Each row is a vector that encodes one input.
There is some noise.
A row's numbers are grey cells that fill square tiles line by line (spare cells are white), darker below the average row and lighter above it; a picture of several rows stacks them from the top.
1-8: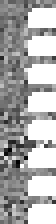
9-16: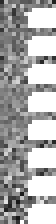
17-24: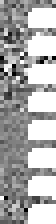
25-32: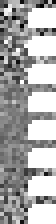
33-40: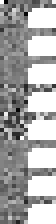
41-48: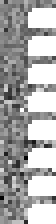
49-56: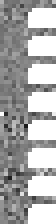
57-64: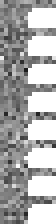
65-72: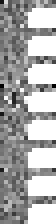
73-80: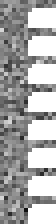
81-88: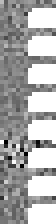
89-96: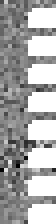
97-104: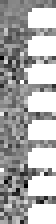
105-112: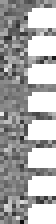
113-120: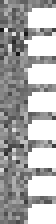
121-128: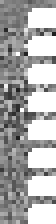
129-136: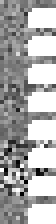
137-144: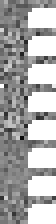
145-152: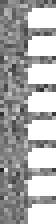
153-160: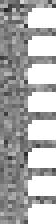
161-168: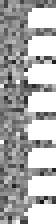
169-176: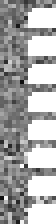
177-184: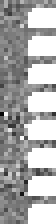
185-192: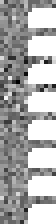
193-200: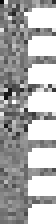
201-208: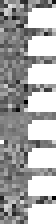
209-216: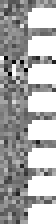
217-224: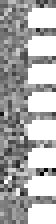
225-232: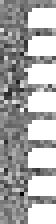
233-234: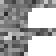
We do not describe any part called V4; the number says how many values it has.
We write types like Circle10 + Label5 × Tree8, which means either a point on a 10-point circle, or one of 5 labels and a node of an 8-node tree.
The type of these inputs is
Bool × Circle8 × (Line6 + List2(Line7)) + Tree9 × V4.
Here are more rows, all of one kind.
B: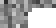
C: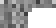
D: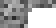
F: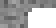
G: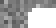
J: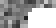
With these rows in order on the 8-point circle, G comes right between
C and J.
